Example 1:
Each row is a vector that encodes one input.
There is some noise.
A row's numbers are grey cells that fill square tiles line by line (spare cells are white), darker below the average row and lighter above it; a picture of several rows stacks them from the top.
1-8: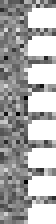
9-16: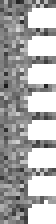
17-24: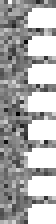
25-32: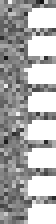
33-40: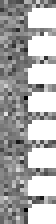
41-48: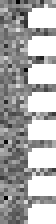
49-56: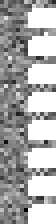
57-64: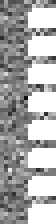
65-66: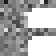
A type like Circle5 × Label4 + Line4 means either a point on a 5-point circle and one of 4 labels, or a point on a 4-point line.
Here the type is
(Bool × Bool × Bool + Unit) × Line7.
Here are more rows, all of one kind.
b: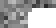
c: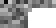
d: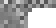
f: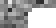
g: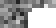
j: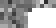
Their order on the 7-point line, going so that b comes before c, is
b, c, g, f, d, j.
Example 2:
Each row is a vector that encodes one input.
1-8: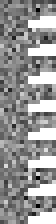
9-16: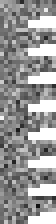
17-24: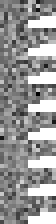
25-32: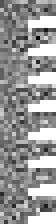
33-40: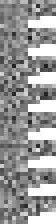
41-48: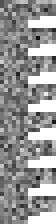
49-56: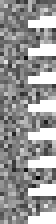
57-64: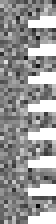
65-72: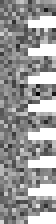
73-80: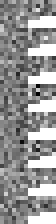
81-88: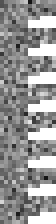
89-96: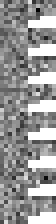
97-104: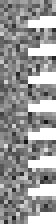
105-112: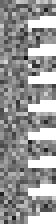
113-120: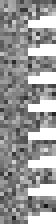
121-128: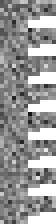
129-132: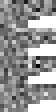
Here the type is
Line11 × (Tree12 + Unit).
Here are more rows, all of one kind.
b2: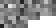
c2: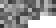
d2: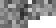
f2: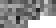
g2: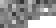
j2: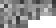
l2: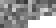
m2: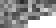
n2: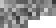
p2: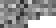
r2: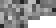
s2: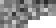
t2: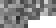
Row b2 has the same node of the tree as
p2 and r2.
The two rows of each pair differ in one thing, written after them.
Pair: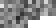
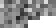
the node of the tree
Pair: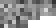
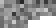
the place on the 11-point line
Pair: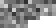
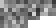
the place on the 11-point line
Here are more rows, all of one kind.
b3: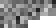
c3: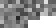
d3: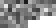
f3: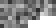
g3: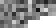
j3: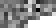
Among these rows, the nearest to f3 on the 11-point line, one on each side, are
b3 and c3.
